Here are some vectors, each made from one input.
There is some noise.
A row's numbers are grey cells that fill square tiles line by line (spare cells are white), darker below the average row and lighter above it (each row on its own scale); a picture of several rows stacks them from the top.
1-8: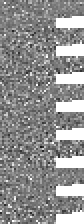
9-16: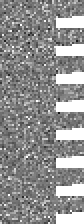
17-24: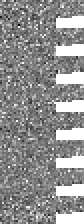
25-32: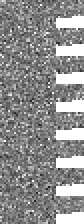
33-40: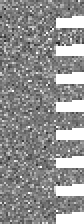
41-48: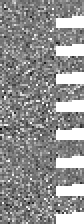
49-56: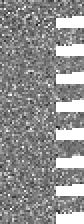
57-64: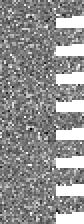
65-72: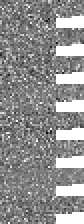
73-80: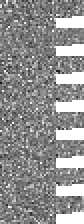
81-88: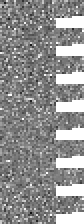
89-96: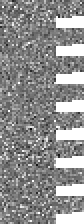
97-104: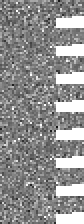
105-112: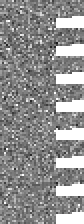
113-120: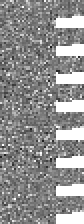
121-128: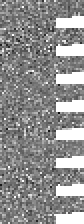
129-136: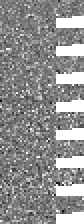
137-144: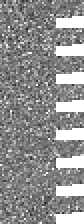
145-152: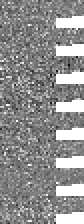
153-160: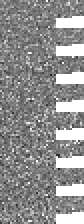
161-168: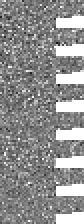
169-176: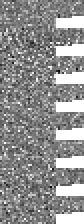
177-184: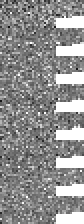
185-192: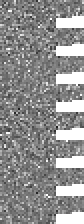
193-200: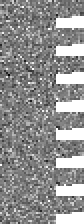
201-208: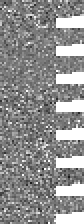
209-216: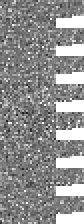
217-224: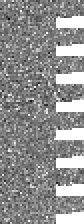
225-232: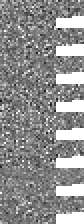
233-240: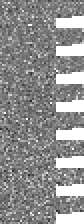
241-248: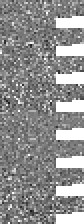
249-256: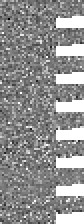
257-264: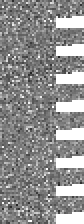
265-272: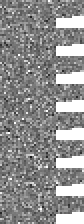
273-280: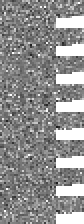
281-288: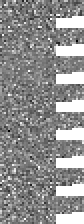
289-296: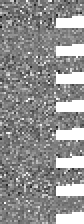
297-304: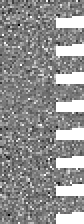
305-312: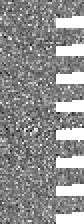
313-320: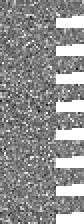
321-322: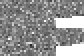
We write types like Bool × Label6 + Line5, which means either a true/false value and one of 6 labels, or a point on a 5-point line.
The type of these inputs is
Circle11 + Line8 + Line10.
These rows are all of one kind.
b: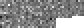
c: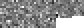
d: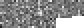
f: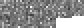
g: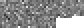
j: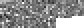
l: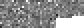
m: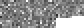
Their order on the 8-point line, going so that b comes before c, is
g, f, j, b, d, m, c, l.
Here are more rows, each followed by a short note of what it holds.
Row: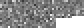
a point on a 10-point line
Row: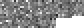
a point on an 8-point line
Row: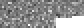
a point on an 11-point circle
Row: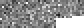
a point on an 11-point circle
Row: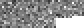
a point on an 11-point circle
